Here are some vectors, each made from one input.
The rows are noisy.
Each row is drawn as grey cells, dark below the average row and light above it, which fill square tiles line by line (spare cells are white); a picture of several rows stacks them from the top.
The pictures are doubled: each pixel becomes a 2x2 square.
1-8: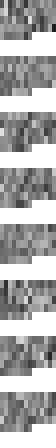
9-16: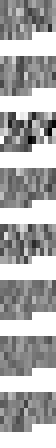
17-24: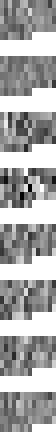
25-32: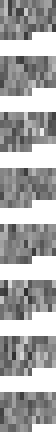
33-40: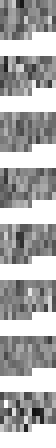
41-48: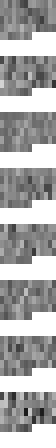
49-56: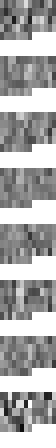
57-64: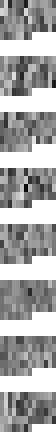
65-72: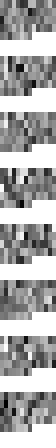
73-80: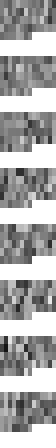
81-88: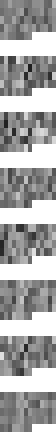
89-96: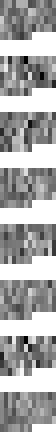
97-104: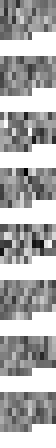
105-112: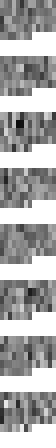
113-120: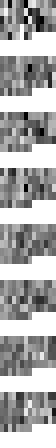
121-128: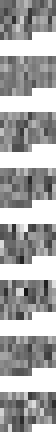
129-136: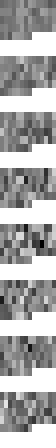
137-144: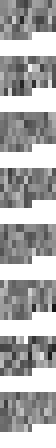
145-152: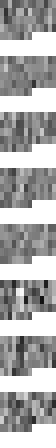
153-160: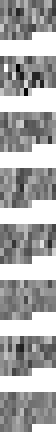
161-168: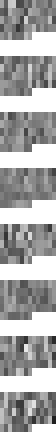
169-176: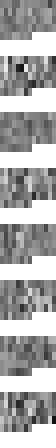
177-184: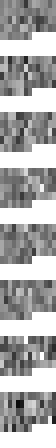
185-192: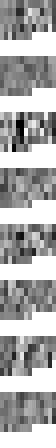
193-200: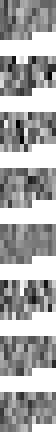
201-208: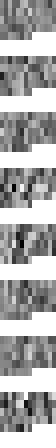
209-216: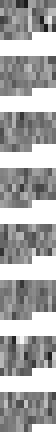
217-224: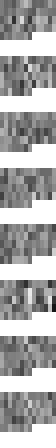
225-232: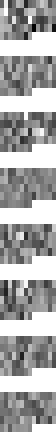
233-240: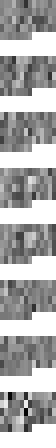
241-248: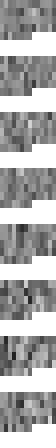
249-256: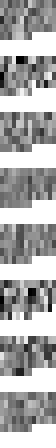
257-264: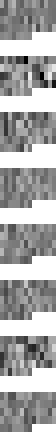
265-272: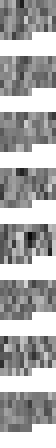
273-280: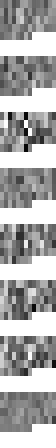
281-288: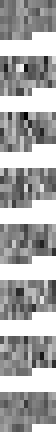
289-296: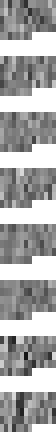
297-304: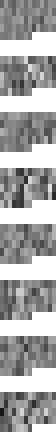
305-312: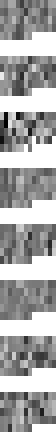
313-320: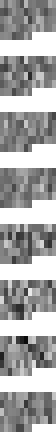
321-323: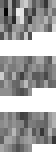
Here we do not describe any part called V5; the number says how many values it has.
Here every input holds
a list of up to two items, each a true/false value and a value of V5.
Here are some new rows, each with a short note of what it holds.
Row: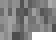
a list of one item
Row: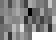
a list of one item
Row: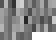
a list of two items
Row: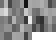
a list of two items
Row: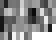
the empty list
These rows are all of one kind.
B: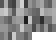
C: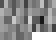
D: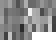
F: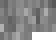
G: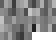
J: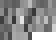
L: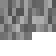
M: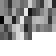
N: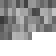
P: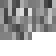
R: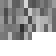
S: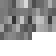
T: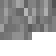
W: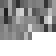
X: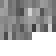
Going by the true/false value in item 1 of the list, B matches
F, N, P and T.
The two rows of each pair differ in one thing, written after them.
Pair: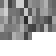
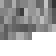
the value of V5 in item 2 of the list
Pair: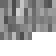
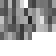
the value of V5 in item 2 of the list
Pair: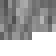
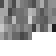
the true/false value in item 1 of the list
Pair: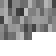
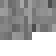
the true/false value in item 1 of the list
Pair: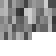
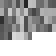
the value of V5 in item 1 of the list
